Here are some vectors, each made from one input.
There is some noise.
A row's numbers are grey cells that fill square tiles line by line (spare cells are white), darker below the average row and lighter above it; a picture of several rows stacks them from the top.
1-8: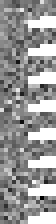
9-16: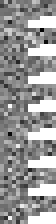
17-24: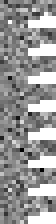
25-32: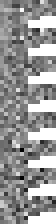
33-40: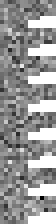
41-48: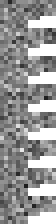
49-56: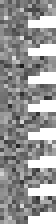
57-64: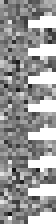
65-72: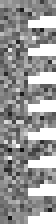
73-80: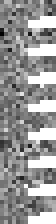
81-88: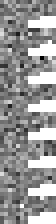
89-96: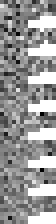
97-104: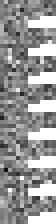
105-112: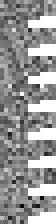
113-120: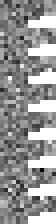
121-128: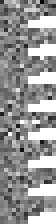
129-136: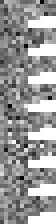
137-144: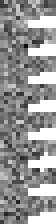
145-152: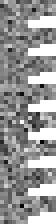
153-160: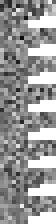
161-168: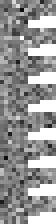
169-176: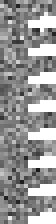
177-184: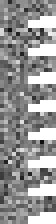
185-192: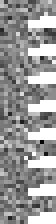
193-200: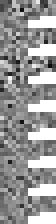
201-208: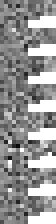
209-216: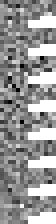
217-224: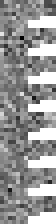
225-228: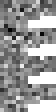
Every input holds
a true/false value, together with a list of up to two points on an 11-point circle.
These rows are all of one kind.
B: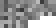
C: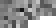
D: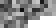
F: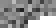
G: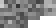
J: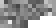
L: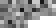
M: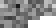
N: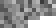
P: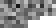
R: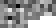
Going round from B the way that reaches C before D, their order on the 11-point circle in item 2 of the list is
B, C, M, J, N, L, P, G, F, R, D.
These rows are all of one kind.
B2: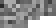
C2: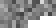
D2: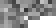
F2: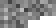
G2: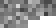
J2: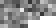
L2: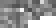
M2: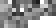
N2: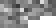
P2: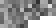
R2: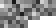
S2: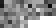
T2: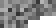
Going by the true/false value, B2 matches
G2 and S2.
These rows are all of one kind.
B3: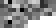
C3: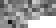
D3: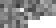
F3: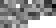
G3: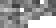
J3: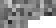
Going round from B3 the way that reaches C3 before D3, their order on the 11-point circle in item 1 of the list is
B3, C3, G3, F3, J3, D3.
